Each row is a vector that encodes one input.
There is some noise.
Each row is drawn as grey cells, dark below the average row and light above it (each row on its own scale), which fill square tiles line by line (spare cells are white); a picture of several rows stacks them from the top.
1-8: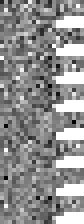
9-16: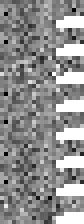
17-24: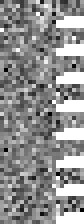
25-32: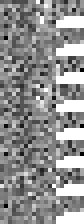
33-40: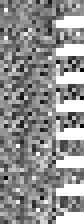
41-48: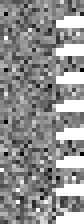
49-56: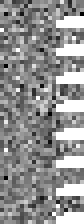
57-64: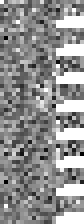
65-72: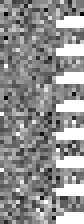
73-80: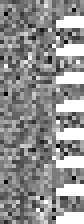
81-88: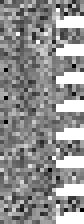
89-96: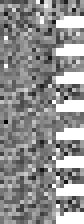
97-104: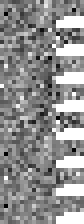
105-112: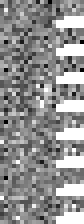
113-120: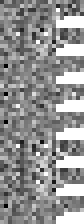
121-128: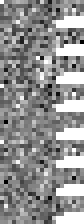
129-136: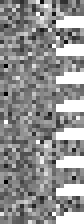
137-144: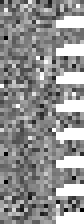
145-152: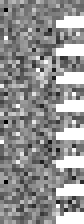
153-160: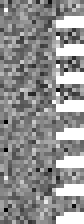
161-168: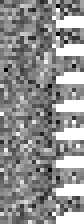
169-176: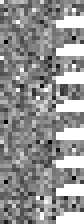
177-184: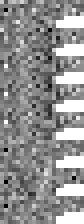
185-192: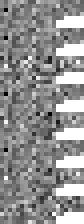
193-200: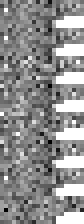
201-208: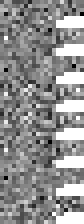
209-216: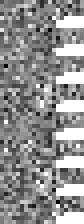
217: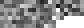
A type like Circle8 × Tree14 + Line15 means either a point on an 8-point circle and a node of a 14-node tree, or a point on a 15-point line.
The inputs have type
Line11 + Line12.
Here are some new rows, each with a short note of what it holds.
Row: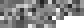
a point on a 12-point line
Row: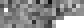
a point on an 11-point line
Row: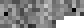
a point on a 12-point line
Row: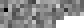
a point on an 11-point line
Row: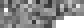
a point on an 11-point line
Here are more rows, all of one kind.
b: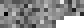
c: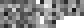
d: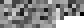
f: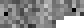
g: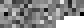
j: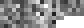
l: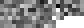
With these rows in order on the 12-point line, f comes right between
b and c.
